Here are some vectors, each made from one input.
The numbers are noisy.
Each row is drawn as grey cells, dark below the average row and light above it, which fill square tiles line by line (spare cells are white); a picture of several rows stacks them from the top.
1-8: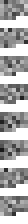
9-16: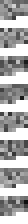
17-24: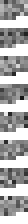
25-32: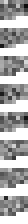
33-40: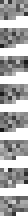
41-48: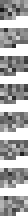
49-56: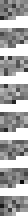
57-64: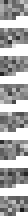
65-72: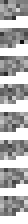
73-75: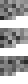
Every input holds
a point on a 10-point circle and a true/false value.
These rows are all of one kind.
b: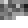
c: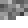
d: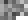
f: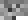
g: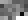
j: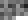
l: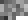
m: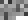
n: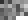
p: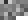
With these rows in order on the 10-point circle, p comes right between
d and f.
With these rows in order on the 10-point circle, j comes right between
b and g.
